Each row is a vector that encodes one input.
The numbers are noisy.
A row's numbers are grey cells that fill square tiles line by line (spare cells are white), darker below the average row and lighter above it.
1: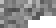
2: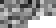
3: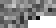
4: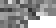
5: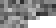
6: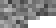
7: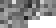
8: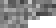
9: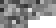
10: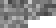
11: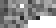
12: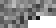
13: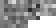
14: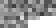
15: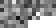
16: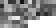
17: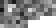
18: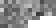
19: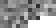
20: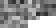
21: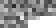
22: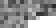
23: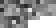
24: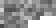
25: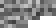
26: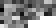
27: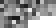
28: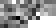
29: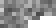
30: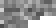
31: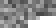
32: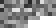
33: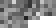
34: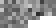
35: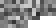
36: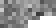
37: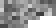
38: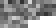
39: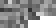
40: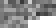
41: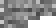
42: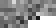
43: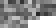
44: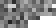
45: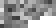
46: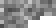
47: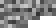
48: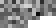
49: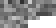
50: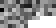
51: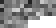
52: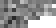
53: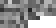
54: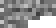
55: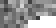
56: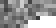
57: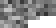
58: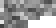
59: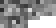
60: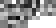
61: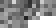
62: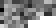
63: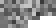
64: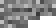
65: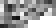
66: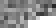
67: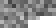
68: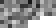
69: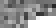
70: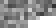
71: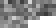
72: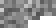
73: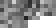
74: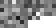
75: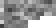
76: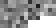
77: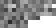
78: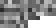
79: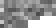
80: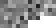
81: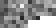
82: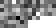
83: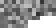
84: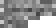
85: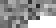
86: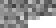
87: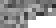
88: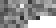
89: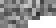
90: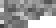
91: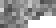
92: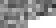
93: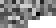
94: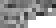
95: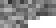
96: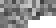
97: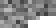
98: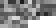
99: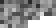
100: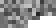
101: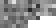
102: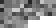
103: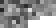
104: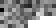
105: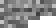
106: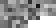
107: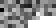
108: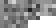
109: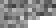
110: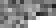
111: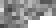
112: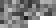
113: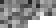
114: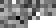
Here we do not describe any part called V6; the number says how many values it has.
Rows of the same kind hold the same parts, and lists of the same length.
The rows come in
2 kinds.
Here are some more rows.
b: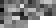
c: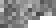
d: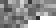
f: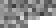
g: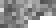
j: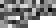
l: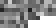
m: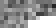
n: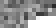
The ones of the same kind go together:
b, d, l
c, f, g, j, m, n

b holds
a true/false value and a value of V6.
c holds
a point on an 8-point line and a true/false value.
